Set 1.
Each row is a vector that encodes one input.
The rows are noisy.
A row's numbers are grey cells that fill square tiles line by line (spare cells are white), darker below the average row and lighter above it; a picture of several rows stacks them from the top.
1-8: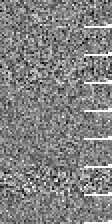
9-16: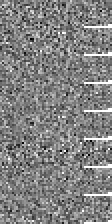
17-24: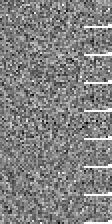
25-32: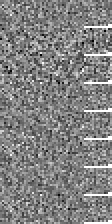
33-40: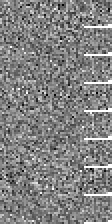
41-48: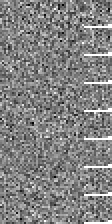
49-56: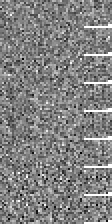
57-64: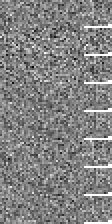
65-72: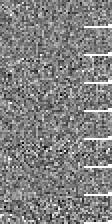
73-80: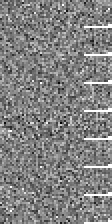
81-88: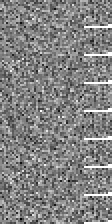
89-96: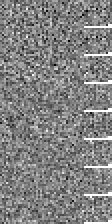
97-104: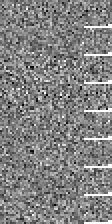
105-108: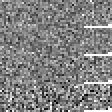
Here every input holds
a point on an 11-point line.
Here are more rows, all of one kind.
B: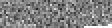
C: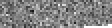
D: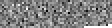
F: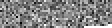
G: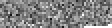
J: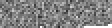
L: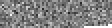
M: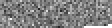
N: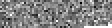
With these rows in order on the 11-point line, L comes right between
D and N.
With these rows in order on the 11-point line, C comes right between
F and J.
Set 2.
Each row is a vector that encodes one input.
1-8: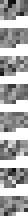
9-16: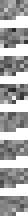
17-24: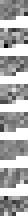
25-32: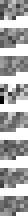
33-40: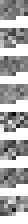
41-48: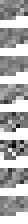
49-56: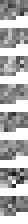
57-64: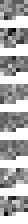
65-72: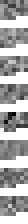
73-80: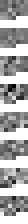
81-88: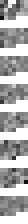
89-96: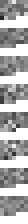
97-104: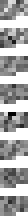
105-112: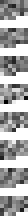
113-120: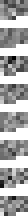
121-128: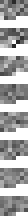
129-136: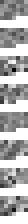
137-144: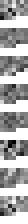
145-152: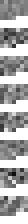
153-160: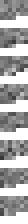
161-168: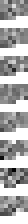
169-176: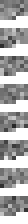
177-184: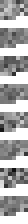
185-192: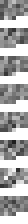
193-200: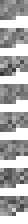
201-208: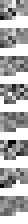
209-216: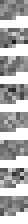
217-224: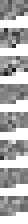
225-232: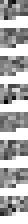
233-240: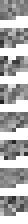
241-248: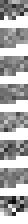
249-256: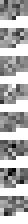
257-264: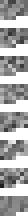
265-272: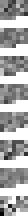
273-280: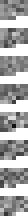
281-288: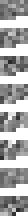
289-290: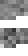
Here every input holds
three true/false values.
